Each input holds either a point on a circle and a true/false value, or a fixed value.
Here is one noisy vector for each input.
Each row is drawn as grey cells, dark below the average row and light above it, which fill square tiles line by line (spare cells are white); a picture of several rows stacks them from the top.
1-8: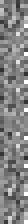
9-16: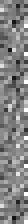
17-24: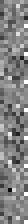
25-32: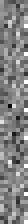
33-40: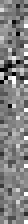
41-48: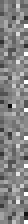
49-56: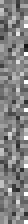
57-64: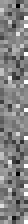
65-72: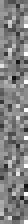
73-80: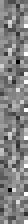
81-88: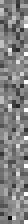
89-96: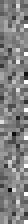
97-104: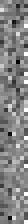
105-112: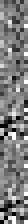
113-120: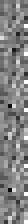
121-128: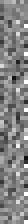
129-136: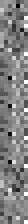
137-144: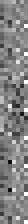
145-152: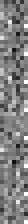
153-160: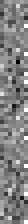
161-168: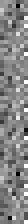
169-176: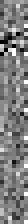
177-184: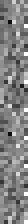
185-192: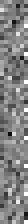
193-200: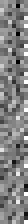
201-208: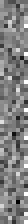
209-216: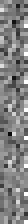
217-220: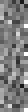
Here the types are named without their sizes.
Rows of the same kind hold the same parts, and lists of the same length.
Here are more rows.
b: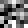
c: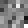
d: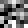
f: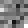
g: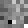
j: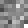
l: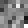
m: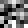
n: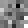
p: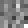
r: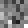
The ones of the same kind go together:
b, d, m
c, f, g, j, l, n, p, r

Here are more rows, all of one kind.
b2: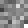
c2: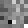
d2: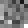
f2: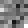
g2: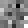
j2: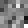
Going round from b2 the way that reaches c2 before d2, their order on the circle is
b2, c2, g2, f2, d2, j2.
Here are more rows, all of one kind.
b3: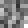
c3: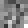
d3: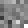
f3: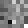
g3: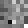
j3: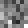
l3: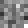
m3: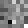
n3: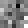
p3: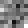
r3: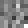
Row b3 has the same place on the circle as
f3, g3 and m3.
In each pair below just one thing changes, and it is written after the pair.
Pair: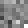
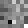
the place on the circle
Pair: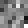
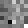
the place on the circle
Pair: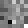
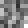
the true/false value
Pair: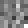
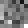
the true/false value
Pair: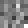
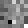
the place on the circle
